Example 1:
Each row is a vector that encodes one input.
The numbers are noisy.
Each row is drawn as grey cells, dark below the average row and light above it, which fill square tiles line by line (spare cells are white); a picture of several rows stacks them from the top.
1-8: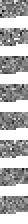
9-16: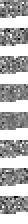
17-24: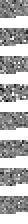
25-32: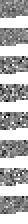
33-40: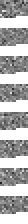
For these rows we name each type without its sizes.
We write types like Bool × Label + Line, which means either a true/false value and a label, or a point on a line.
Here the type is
Line.
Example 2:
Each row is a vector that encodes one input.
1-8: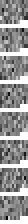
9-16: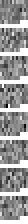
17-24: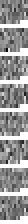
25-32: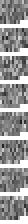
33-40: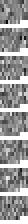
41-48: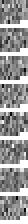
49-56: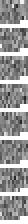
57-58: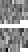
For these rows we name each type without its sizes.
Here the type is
Circle.
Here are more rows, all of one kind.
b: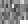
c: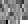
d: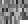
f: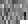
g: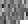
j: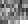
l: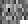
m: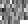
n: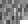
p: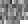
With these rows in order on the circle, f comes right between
l and m.
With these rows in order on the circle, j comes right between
c and g.
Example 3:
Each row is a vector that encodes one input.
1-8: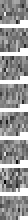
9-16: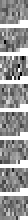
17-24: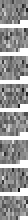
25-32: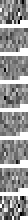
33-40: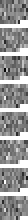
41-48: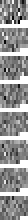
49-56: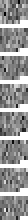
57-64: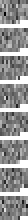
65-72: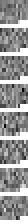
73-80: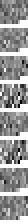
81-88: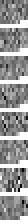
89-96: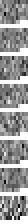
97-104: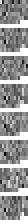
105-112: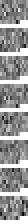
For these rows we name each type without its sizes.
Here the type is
Circle + Unit.
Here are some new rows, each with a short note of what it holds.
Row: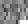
a point on a circle
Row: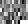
a fixed value
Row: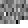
a point on a circle
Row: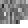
a point on a circle
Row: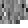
a point on a circle
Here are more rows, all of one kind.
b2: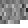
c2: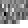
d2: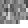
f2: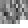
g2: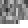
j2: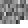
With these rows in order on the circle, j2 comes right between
b2 and d2.
